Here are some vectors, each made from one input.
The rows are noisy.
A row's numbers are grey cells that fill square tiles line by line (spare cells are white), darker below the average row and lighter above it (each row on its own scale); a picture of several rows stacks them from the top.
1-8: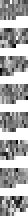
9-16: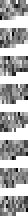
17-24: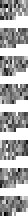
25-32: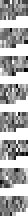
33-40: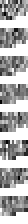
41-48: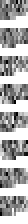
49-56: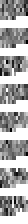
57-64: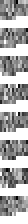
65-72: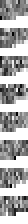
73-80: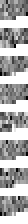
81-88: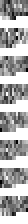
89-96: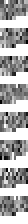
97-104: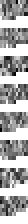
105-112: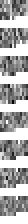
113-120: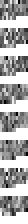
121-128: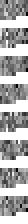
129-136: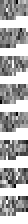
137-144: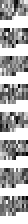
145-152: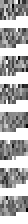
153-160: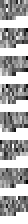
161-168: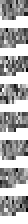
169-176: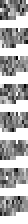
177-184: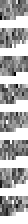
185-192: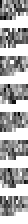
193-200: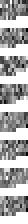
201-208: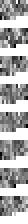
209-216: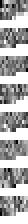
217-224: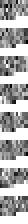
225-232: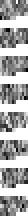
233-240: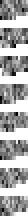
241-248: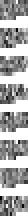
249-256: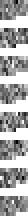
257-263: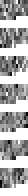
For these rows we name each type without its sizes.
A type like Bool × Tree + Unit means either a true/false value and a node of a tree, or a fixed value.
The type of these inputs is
Bool × Bool × Bool + Label × Label.
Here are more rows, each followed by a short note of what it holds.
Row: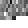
three true/false values
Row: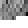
three true/false values
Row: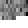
three true/false values
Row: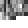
three true/false values
